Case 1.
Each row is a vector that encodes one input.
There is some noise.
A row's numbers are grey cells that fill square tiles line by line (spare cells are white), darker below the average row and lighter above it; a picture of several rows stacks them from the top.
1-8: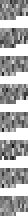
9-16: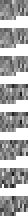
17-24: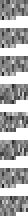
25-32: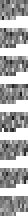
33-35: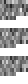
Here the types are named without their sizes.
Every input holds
three true/false values.
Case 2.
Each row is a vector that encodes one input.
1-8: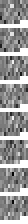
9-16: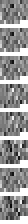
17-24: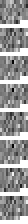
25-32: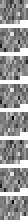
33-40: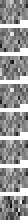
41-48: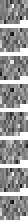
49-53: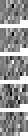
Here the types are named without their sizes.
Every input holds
either a point on a circle, or a fixed value.
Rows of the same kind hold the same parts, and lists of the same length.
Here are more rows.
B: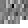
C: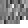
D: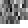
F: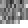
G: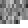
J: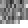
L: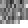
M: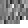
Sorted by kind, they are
B, C, F, G, J, L, M
D

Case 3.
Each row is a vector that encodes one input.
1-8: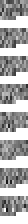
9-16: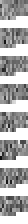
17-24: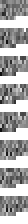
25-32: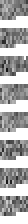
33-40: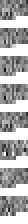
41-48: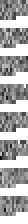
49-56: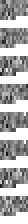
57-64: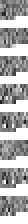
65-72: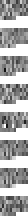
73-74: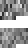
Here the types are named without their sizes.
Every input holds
a point on a line.
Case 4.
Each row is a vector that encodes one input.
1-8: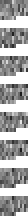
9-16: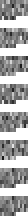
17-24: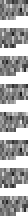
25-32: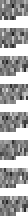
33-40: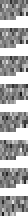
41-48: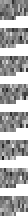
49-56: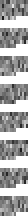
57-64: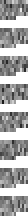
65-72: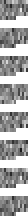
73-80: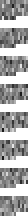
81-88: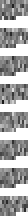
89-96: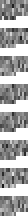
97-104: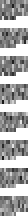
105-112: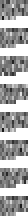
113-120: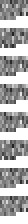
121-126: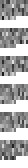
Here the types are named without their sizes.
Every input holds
three true/false values.
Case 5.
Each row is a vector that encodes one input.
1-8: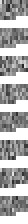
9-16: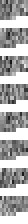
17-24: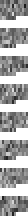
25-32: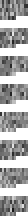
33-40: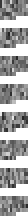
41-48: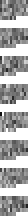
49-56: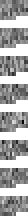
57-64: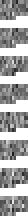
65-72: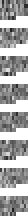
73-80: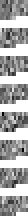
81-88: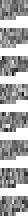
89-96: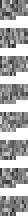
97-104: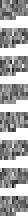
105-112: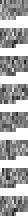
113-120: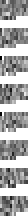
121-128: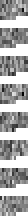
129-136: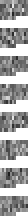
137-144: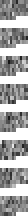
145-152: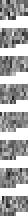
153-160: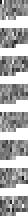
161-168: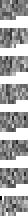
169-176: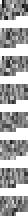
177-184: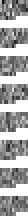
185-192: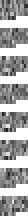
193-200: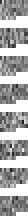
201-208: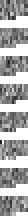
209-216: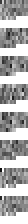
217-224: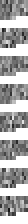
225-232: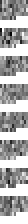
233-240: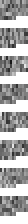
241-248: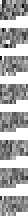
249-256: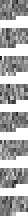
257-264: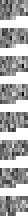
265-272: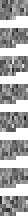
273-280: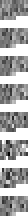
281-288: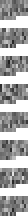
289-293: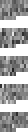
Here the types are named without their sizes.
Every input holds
a point on a line.
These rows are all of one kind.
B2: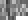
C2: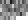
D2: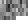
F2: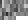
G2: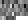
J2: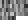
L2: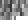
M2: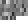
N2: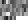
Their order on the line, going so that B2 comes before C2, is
M2, N2, D2, B2, J2, G2, F2, C2, L2.
